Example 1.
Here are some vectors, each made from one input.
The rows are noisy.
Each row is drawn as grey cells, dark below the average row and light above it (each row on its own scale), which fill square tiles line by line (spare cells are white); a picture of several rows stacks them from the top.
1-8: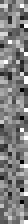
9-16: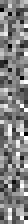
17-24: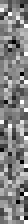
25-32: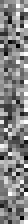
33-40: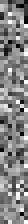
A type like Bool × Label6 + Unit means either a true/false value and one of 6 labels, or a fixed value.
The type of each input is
Line4 × Line4 + Unit.
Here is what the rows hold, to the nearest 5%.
About 20% of them hold a fixed value. The rest hold a point on each of two 4-point lines.
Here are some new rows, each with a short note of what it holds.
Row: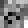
a point on each of two 4-point lines
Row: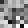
a point on each of two 4-point lines
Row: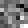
a point on each of two 4-point lines
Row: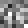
a point on each of two 4-point lines
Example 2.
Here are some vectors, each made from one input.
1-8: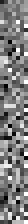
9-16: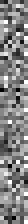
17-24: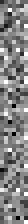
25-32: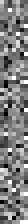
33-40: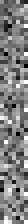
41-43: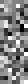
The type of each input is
Line4 × Line4 + Unit.
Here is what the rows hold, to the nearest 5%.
About 10% of them hold a fixed value. The rest hold a point on each of two 4-point lines.
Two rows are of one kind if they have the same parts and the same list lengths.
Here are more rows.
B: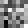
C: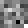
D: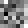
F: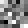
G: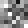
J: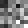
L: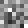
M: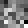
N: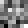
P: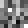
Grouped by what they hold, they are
B, C, D, J, L, M, N, P
F, G

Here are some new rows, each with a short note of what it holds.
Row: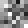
a fixed value
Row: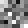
a fixed value
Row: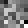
a point on each of two 4-point lines
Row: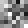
a fixed value
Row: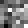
a point on each of two 4-point lines
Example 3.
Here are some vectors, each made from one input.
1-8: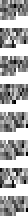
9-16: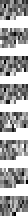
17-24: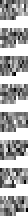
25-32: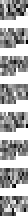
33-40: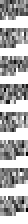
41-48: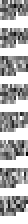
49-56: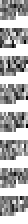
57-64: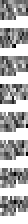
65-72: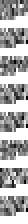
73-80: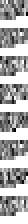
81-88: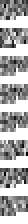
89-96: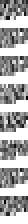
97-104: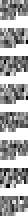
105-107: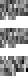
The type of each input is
Label10.
